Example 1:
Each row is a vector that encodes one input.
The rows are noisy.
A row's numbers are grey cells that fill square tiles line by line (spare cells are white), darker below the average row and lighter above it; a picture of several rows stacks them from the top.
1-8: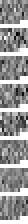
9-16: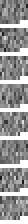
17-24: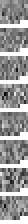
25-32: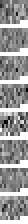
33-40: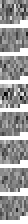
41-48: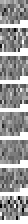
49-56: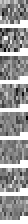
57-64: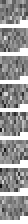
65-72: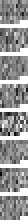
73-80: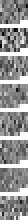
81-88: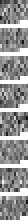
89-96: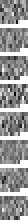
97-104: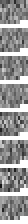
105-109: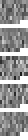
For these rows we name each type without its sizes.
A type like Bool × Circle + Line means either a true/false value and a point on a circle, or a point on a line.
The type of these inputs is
Circle + Tree.
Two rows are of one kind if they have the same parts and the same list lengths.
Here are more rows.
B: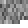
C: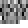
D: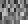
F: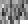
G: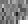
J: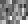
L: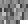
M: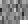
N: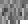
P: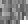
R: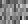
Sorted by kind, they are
B, F, N, R
C, D, G, J, L, M, P

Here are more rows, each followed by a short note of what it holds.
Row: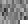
a point on a circle
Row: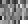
a point on a circle
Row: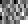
a node of a tree
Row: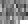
a node of a tree
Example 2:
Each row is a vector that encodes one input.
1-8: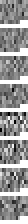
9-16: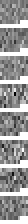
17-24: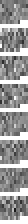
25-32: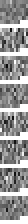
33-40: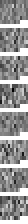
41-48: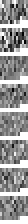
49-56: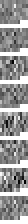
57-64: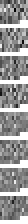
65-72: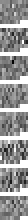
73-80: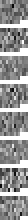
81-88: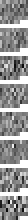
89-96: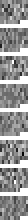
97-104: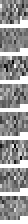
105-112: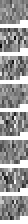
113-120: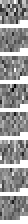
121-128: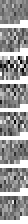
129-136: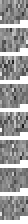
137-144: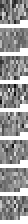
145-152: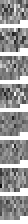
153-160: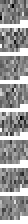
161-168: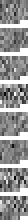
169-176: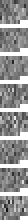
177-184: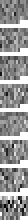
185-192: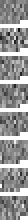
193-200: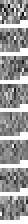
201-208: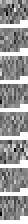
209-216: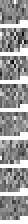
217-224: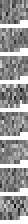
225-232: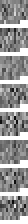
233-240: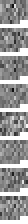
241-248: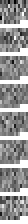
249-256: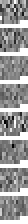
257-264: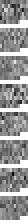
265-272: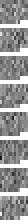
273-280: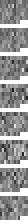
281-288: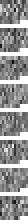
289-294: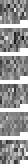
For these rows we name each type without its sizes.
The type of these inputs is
(Circle + Unit) × Tree.
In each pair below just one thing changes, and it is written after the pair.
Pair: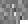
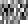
the place on the circle
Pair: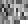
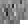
the node of the tree
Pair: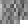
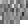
the node of the tree
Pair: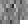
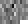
the place on the circle
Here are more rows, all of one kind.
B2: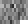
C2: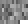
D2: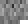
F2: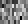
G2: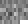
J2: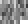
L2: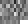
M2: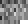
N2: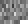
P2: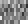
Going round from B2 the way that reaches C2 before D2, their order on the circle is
B2, J2, C2, P2, L2, N2, M2, D2, F2, G2.
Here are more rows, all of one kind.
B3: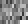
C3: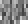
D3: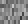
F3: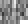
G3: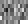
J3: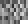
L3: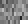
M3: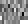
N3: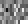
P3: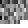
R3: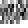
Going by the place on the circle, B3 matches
M3 and R3.
